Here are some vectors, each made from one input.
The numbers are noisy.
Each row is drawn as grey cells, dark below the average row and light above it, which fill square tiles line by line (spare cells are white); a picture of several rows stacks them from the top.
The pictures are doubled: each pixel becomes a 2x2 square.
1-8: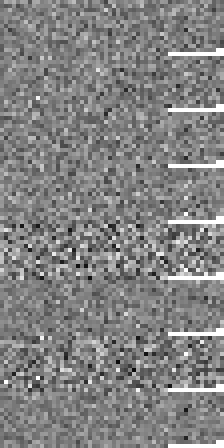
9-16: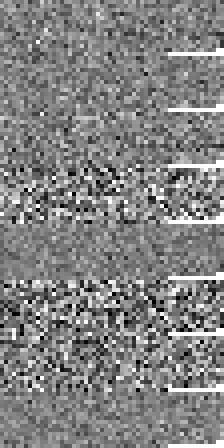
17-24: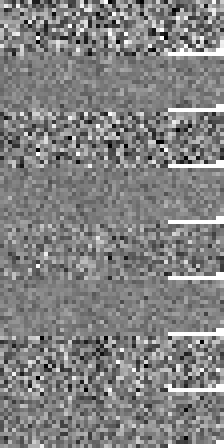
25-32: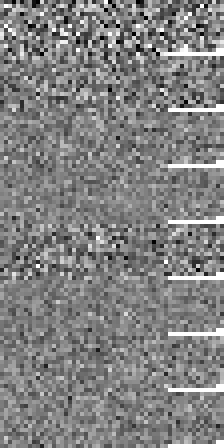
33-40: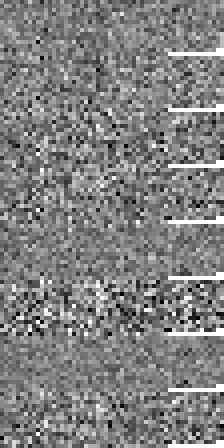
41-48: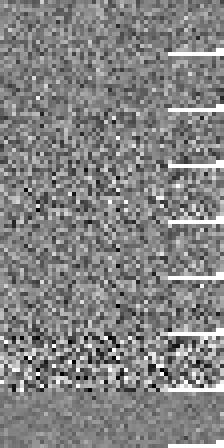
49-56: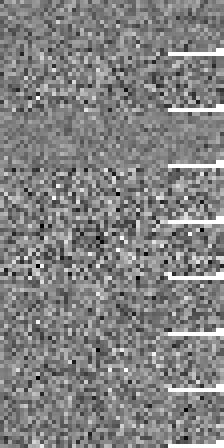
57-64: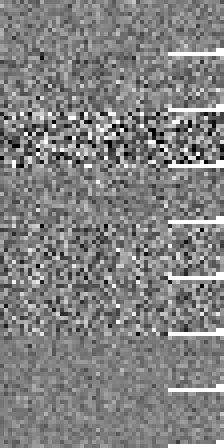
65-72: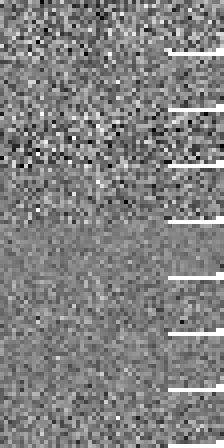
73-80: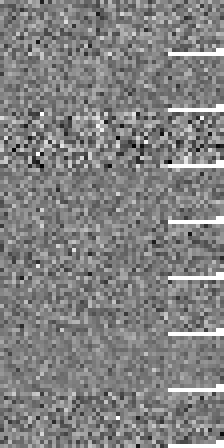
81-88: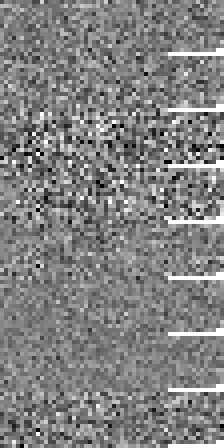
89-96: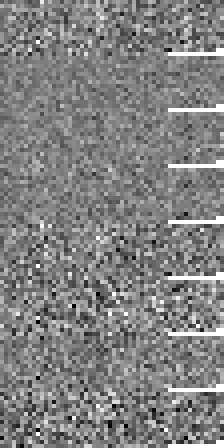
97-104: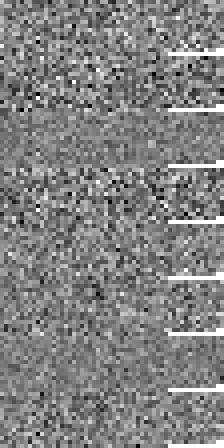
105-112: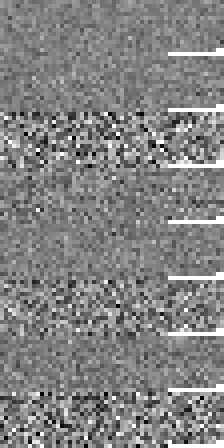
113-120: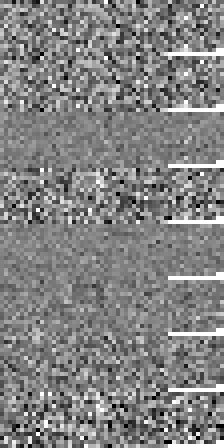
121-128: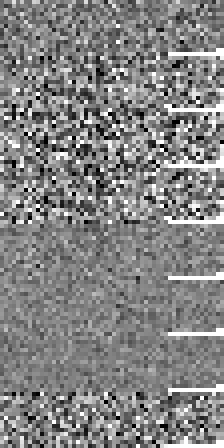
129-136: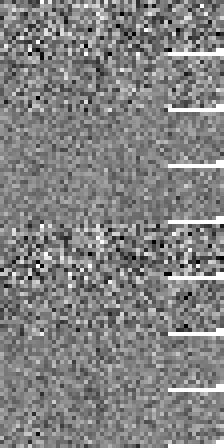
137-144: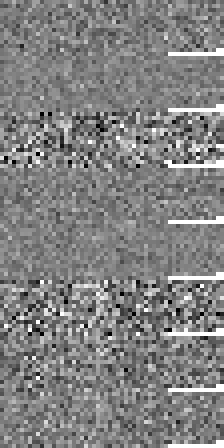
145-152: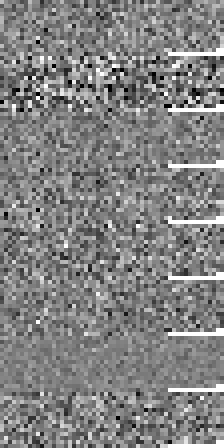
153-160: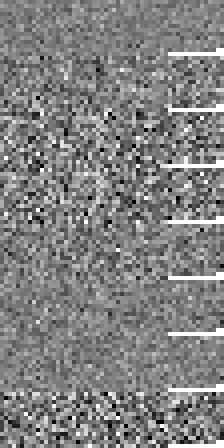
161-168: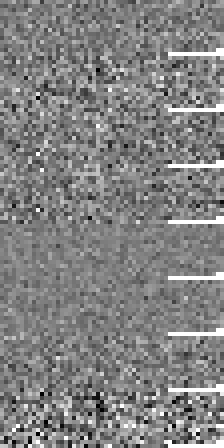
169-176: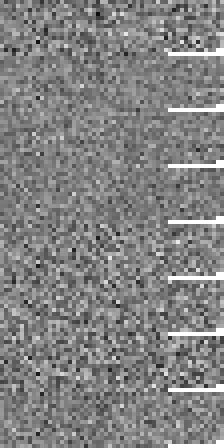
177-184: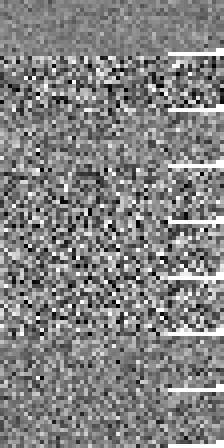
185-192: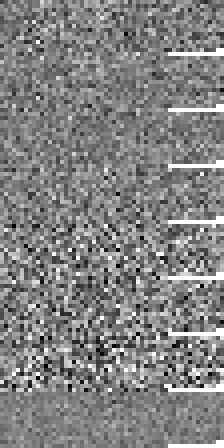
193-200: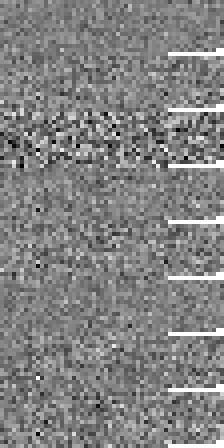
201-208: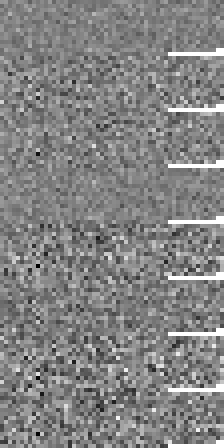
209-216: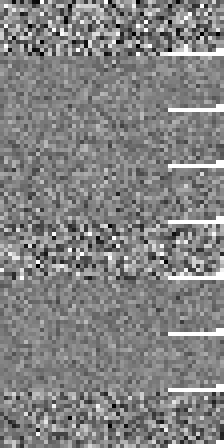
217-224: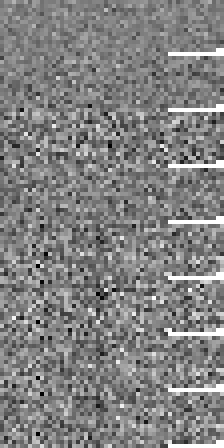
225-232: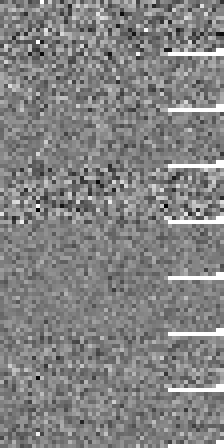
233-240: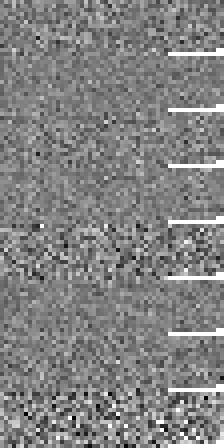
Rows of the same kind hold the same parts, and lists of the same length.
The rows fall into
2 kinds.
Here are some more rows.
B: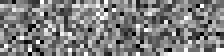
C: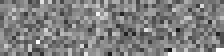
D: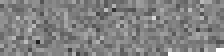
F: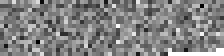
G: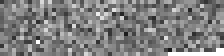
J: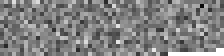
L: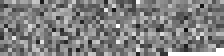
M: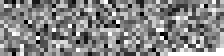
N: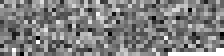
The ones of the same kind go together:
B, C, D, F, G, J, L, M
N

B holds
a node of a 20-node tree and a true/false value.
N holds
a true/false value.
